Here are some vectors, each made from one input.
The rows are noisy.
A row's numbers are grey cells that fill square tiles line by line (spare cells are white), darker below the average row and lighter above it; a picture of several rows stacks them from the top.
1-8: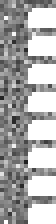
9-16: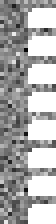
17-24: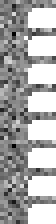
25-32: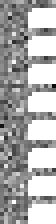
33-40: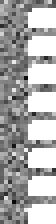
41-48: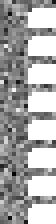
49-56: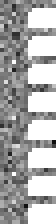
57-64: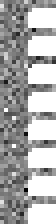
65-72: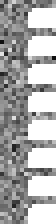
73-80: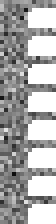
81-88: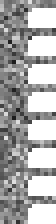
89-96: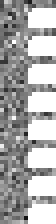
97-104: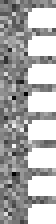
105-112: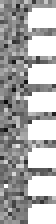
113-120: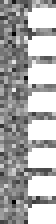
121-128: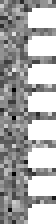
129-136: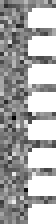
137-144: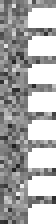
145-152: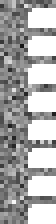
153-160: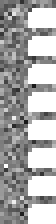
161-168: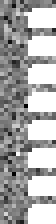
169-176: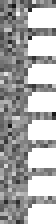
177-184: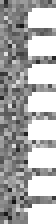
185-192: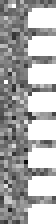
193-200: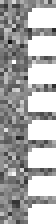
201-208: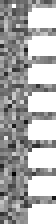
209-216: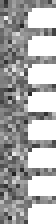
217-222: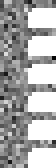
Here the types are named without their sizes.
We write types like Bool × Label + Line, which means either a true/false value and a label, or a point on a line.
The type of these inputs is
(Bool × Bool × Bool × Bool + Circle) × Line.
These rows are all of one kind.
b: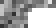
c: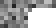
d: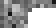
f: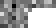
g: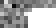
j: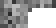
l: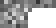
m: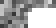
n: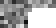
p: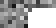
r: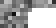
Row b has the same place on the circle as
c, f, m and n.
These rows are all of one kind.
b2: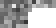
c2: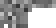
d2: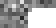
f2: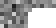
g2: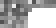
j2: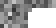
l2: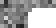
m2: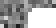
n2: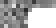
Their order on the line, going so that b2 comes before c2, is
b2, g2, n2, c2, j2, f2, l2, m2, d2.
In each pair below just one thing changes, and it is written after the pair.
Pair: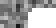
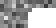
one of the four true/false values
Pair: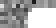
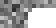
the place on the line
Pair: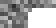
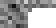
one of the four true/false values
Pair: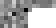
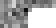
one of the four true/false values
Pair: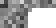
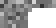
the place on the line
